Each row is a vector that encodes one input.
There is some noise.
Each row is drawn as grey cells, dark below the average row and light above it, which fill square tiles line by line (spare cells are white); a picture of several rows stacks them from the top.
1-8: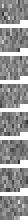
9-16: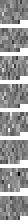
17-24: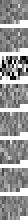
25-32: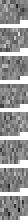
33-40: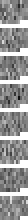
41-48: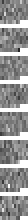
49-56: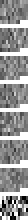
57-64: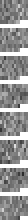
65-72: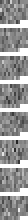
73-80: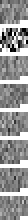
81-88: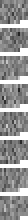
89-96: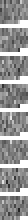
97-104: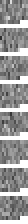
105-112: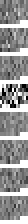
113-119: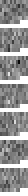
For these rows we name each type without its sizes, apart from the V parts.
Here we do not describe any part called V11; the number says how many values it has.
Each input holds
either a fixed value, or a label, a true/false value and a value of V11.
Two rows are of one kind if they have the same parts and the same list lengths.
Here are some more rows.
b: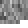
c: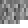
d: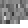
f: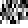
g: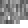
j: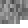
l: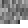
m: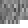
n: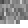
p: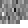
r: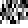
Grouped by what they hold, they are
b, c, d, g, j, l, m, n, p
f, r

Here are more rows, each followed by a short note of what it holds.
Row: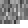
a label, a true/false value and a value of V11
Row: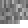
a label, a true/false value and a value of V11
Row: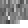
a label, a true/false value and a value of V11
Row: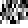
a fixed value
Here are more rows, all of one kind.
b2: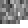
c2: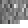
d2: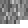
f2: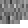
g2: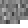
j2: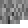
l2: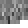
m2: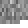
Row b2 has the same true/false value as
d2 and g2.
